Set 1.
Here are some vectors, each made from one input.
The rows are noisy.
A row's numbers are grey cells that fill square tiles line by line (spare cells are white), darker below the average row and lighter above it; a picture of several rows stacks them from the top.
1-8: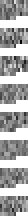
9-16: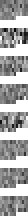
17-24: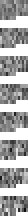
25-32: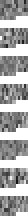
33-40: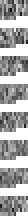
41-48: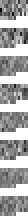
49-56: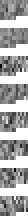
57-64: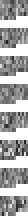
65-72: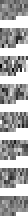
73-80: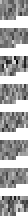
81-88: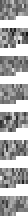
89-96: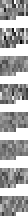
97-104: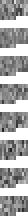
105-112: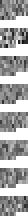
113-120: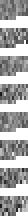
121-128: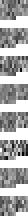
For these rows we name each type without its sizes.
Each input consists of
a label and a true/false value.
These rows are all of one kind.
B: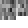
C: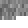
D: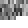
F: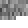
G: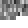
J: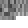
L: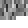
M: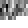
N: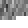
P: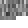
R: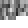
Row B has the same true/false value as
G and L.
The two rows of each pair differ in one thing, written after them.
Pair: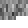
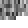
the label
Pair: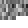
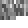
the label
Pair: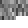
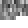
the label
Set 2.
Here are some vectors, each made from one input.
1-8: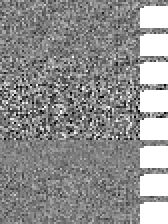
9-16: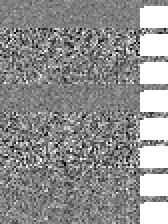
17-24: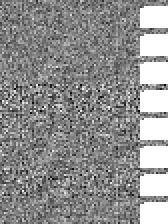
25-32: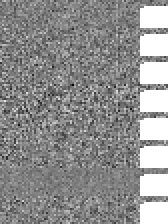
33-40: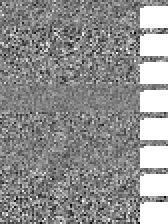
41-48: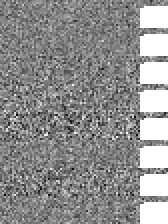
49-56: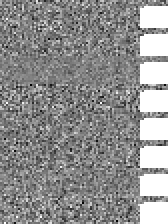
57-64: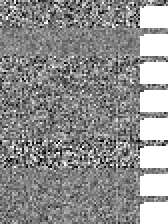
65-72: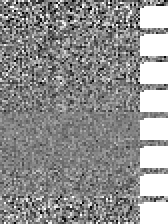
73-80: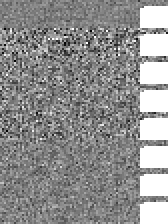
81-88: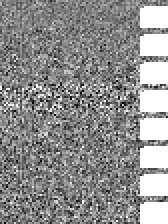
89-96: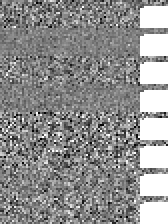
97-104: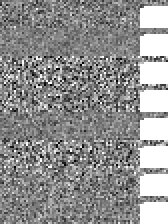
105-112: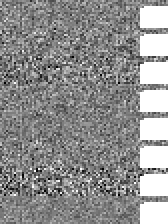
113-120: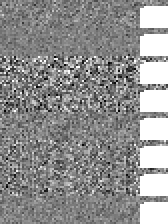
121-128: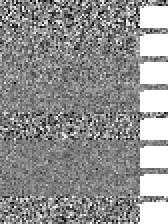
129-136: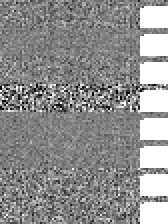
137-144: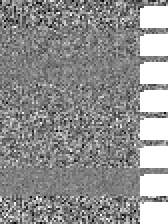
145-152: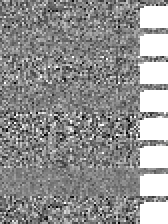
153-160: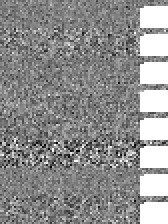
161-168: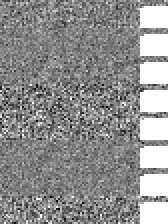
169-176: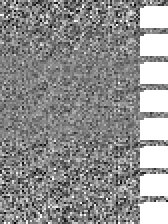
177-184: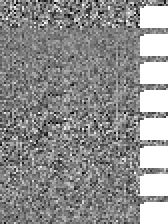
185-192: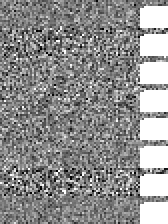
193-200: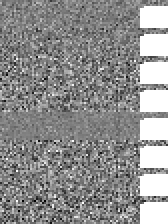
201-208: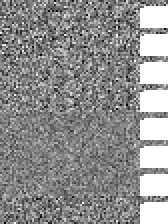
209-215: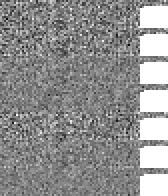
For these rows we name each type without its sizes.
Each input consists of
either a point on a circle, or a fixed value, or three true/false values.
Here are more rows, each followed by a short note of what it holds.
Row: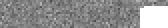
a point on a circle
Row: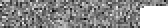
three true/false values
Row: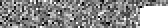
a fixed value
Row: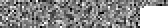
three true/false values
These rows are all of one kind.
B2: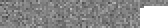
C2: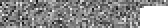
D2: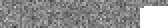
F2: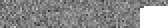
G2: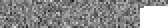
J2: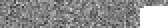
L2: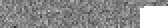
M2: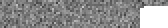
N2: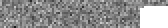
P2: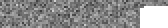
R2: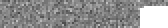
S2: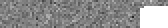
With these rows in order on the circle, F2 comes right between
B2 and S2.
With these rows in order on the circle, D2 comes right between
N2 and P2.
